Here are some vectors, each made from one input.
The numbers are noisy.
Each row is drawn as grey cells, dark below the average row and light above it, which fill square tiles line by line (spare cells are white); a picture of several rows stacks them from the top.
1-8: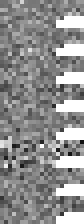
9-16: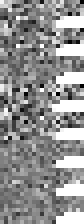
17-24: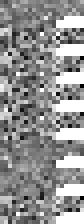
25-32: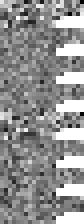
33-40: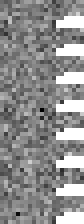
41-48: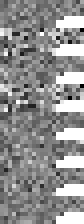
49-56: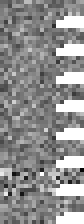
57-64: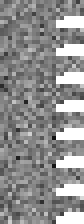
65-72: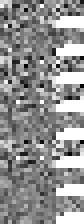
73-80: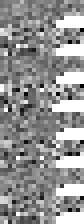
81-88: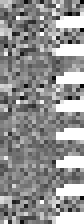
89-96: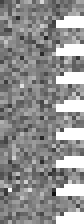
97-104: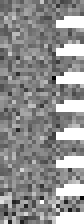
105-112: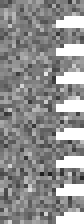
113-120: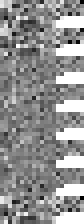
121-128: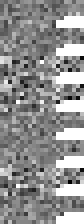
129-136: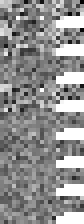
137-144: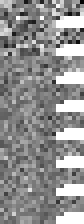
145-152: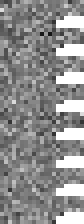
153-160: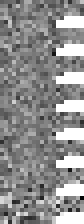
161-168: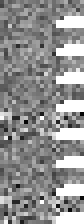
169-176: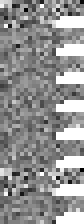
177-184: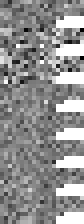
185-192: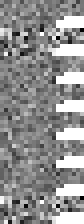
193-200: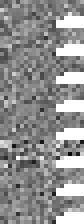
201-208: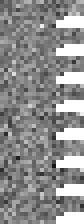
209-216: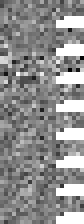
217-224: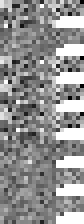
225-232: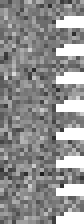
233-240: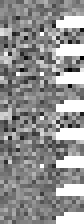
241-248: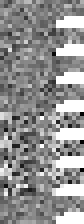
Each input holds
either a point on a 7-point line, or a point on each of three 11-point lines.
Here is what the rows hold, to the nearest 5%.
About 25% of them hold a point on a 7-point line. The rest hold a point on each of three 11-point lines.
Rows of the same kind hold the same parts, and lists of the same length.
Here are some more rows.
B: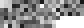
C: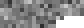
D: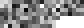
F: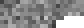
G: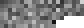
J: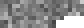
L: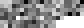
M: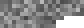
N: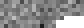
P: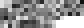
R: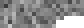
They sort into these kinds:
B, D, L, P
C, F, G, J, M, N, R

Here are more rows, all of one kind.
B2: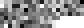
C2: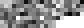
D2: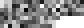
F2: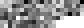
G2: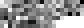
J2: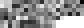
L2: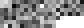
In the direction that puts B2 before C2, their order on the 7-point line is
D2, B2, L2, J2, G2, F2, C2.
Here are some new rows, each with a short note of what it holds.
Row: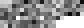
a point on a 7-point line
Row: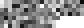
a point on a 7-point line
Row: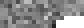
a point on each of three 11-point lines
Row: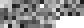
a point on a 7-point line
